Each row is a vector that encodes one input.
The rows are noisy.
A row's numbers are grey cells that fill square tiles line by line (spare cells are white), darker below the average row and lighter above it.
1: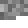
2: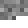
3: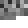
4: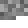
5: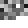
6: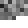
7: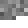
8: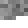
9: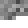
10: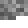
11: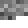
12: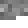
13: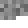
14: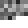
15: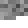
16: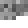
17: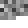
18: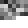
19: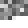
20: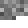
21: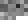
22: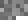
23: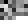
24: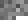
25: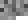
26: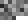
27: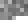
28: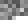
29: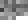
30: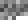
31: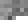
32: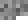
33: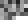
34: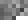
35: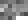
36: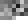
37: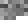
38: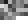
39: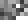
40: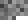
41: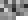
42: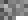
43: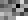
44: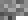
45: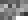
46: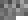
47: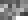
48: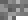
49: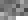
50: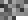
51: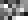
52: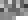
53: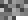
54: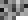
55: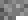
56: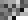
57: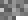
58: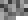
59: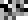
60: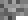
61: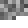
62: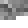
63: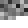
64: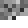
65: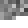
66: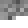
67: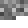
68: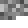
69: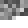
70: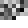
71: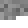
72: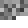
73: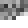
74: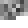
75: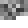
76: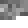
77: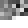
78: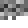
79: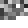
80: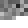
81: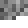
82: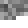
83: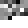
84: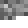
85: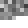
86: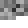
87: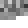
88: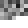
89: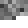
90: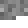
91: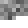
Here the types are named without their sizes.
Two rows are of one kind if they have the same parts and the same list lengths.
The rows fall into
2 kinds.
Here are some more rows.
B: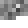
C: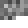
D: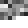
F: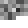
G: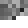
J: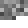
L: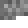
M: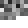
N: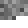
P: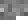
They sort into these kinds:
B, F
C, D, G, J, L, M, N, P

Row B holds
a label.
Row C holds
a point on a line.
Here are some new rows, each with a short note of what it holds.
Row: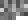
a point on a line
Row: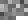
a point on a line
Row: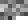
a point on a line
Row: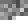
a label
